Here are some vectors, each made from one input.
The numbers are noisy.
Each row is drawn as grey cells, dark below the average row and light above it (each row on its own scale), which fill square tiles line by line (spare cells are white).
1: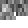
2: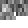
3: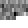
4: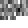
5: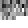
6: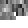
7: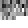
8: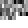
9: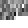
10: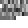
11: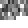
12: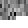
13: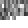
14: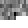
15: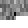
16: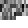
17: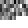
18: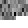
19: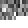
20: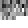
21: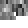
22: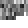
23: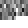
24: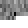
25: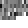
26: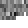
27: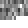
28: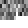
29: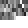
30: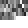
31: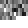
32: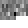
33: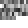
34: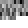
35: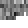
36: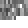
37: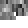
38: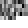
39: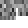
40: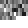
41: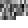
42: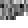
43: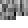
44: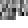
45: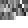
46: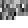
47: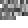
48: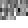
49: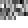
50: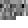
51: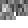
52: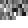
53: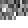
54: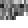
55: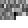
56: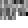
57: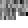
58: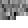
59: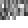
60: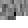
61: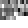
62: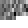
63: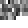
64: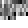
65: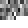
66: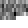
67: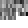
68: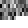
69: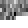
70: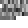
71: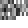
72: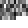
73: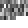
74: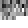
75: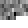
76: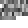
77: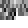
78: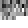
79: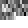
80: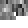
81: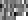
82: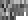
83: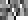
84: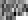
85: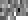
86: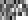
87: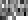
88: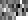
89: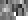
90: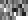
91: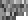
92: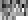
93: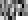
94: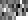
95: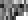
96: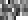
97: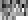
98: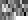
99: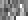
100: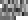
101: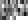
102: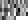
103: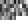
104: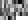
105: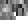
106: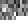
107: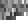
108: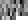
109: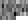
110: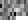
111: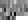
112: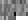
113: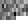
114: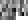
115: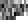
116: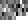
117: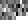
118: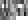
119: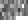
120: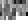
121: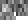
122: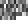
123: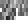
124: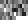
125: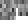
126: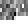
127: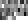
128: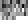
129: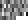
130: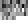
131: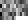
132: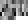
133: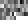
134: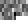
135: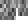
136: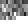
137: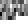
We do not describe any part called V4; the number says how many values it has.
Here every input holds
a list of up to three items, each a true/false value and a value of V4.
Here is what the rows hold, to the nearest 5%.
All of them are lists of up to three items, each a true/false value and a value of V4: about 5% are empty, 20% hold one, 20% two and 50% three.
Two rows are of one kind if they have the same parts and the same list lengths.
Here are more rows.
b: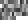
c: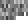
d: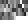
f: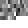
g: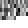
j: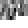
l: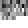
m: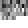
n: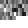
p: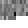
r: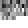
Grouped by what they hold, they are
b, f, g
c, j, p
d, n
l, m, r

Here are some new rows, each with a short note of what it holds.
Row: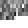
a list of three items
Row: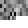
a list of three items
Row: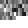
a list of one item
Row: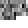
a list of three items
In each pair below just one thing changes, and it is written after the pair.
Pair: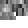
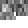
the true/false value in item 1 of the list
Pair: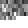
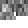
the value of V4 in item 1 of the list
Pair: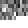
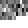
the true/false value in item 1 of the list
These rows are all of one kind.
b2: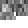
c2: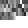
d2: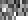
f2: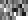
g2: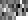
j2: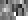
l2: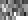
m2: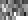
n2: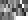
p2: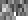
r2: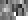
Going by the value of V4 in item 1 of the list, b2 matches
j2, p2 and r2.
